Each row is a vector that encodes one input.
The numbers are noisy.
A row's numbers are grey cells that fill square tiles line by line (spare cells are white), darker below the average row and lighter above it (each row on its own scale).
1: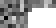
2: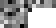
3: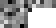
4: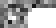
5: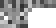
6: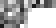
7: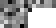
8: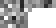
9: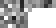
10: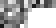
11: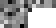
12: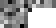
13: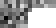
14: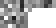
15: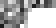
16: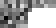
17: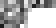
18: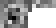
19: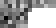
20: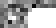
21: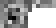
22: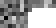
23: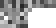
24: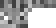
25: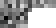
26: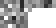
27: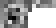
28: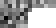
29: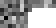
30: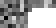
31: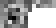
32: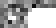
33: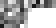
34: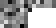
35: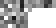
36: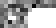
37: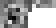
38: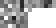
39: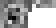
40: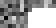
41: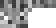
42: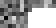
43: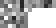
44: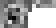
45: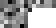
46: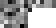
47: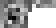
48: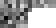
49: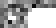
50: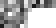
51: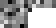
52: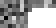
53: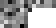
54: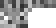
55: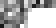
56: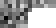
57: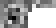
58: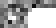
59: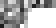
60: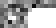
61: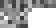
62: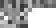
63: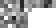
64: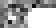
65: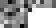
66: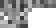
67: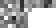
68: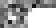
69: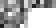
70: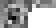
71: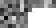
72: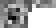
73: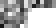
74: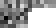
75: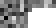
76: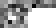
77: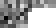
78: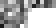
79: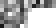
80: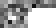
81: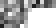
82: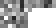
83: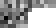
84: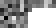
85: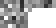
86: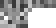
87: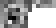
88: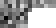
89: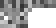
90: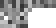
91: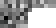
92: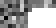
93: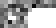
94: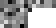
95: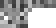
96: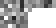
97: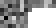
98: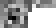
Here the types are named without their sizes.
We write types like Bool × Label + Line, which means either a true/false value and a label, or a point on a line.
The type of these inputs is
Bool × Bool × Bool.
